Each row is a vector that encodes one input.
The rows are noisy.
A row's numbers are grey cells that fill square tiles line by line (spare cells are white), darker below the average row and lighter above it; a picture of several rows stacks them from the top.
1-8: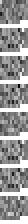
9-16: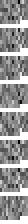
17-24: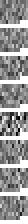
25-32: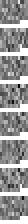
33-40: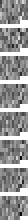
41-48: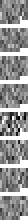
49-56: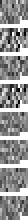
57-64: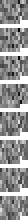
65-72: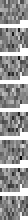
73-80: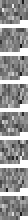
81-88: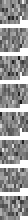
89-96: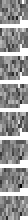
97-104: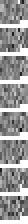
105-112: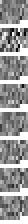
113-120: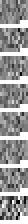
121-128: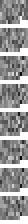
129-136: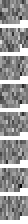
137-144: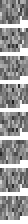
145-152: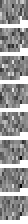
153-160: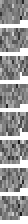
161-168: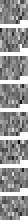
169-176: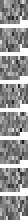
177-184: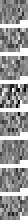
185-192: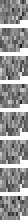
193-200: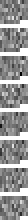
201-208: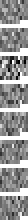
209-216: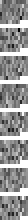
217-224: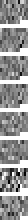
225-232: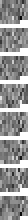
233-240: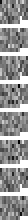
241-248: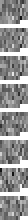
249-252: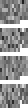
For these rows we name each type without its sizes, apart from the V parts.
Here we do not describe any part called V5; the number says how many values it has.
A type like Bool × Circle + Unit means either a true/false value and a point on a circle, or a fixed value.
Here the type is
List(Bool × V5).
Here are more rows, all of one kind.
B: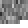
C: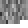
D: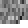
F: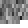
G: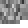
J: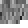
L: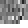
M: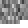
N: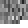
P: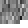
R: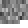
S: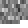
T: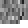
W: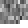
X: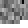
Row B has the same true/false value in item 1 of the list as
C, F, J and P.
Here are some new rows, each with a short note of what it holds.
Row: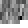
a list of two items
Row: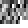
the empty list
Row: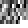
the empty list
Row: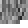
a list of two items
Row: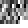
the empty list
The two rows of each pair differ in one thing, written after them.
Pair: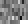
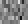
the value of V5 in item 1 of the list
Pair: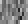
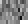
the value of V5 in item 2 of the list
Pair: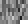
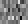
the true/false value in item 1 of the list
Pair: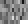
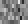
the value of V5 in item 1 of the list
